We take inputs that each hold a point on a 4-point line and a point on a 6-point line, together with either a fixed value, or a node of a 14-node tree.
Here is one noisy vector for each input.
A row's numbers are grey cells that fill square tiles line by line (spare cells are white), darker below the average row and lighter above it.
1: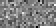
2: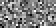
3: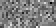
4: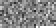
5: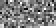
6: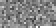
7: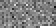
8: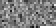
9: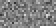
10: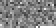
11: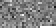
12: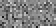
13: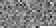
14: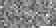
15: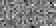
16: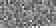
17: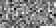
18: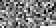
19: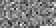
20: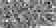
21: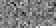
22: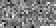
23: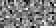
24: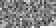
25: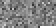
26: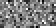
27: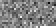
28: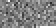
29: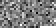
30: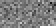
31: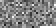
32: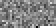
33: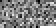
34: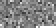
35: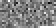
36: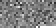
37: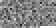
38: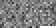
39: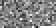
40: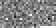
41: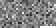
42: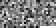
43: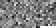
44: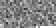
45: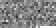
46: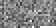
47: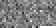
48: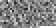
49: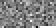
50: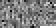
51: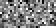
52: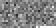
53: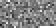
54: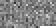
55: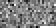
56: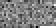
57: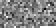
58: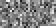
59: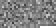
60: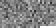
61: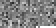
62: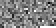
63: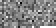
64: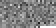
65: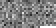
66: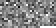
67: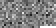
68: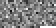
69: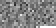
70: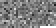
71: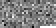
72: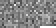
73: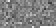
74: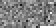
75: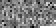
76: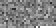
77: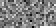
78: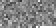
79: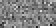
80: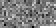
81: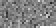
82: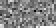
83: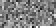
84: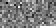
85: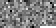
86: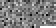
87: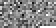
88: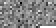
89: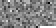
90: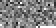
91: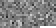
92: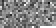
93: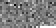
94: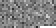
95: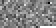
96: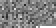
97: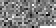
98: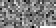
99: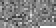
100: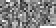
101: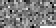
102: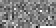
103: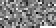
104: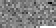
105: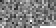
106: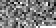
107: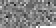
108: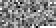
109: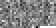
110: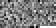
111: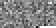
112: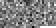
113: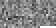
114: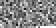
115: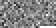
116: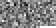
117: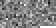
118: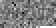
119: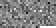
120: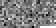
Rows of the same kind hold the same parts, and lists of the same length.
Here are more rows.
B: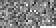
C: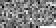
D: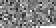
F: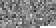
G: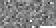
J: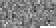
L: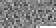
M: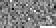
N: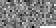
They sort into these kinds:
B, D, F, G, J, L, M
C, N

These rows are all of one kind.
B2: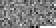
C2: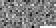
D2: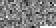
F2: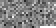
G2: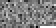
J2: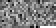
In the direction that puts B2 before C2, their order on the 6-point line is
G2, J2, B2, D2, F2, C2.
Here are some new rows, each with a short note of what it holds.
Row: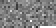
a point on a 4-point line, a point on a 6-point line and a node of a 14-node tree
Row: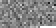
a point on a 4-point line, a point on a 6-point line and a node of a 14-node tree
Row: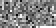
a point on a 4-point line, a point on a 6-point line and a node of a 14-node tree
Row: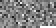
a point on a 4-point line, a point on a 6-point line and a node of a 14-node tree
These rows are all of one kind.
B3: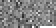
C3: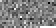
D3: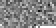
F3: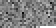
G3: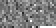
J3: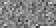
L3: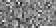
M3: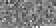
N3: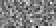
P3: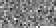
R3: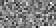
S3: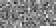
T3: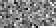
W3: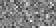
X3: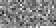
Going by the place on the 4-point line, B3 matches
D3, J3, L3 and X3.
